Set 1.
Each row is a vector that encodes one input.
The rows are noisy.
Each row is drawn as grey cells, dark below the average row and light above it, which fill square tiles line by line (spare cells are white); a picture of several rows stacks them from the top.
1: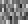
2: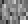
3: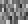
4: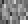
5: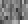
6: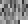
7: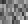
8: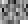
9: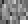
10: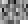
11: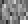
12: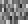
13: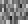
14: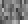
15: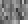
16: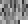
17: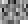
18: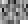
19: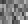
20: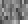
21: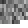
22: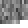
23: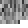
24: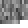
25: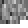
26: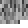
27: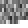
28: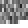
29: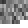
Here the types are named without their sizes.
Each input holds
a point on a line.
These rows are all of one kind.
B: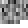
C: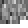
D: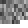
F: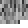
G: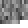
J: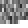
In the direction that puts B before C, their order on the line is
B, F, D, C, G, J.
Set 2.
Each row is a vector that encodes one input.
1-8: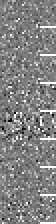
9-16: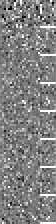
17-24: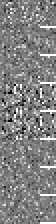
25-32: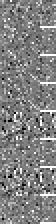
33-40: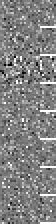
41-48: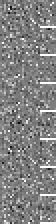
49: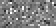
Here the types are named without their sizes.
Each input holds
either a fixed value, or a node of a tree.
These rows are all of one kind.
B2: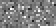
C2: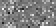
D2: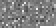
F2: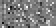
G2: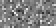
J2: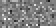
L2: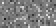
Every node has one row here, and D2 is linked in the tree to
C2, J2 and L2.
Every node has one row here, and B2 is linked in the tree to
L2.
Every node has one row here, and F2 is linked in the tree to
C2.
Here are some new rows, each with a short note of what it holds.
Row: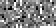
a fixed value
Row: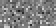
a node of a tree
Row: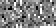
a fixed value
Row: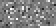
a node of a tree
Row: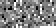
a fixed value
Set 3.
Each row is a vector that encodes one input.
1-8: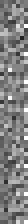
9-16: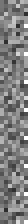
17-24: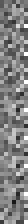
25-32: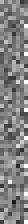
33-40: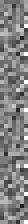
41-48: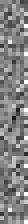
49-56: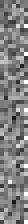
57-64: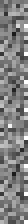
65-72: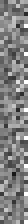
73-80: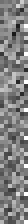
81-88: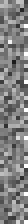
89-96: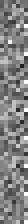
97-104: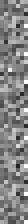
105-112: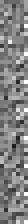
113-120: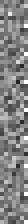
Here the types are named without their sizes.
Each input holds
a point on a line.
